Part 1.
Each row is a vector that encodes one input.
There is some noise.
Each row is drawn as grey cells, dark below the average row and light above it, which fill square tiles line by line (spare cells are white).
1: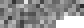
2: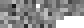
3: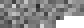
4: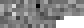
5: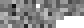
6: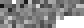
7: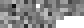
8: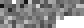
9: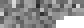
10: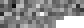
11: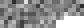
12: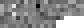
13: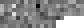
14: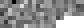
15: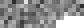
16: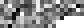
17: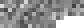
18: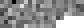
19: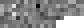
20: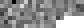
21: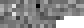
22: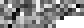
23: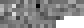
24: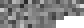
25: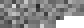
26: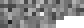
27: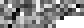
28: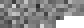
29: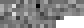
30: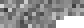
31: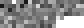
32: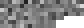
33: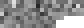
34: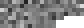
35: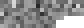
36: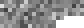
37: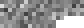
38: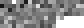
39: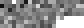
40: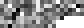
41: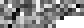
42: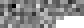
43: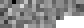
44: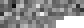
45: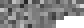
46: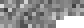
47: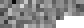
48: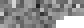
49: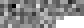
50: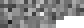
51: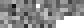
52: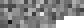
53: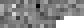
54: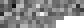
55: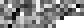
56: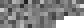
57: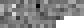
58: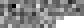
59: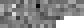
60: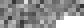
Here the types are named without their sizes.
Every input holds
either a point on a circle and a true/false value, or a fixed value.
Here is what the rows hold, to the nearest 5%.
About 90% of them hold a point on a circle and a true/false value. The rest hold a fixed value.
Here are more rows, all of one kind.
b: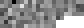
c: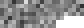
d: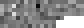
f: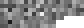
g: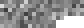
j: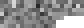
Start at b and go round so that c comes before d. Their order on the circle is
b, c, g, j, d, f.
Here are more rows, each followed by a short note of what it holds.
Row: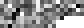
a fixed value
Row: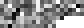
a fixed value
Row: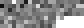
a point on a circle and a true/false value
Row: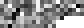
a fixed value
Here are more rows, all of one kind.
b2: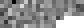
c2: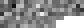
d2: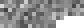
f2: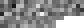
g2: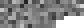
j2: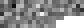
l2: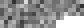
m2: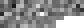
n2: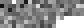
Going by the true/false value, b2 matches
d2 and l2.
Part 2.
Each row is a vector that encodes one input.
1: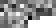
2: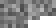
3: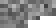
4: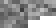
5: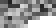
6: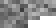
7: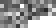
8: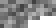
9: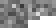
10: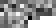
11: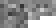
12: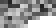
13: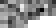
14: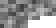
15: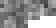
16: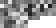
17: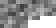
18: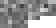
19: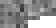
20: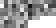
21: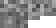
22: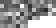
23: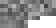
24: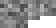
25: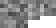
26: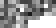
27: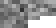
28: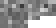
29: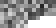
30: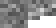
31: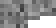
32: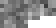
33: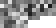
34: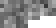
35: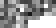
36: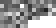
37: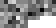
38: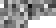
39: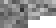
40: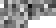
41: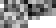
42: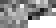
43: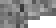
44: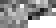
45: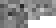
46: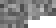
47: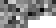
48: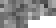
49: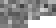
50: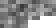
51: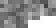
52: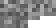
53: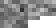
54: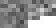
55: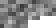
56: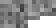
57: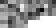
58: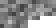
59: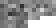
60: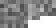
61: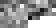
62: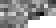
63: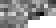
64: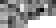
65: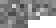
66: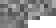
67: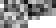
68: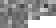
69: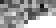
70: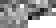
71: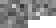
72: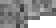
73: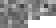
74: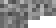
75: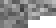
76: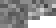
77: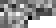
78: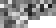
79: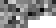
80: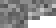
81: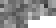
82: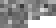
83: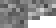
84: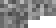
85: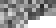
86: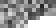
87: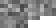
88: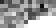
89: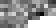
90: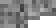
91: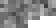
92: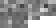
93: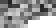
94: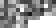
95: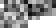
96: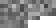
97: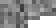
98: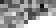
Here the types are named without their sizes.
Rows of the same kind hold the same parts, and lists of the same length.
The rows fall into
2 kinds.
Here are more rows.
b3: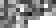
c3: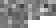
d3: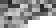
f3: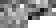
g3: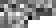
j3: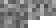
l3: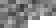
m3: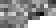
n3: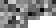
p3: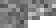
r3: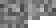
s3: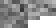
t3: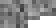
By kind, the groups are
b3, d3, f3, g3, m3, n3
c3, j3, l3, p3, r3, s3, t3

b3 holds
a node of a tree.
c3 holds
a label.
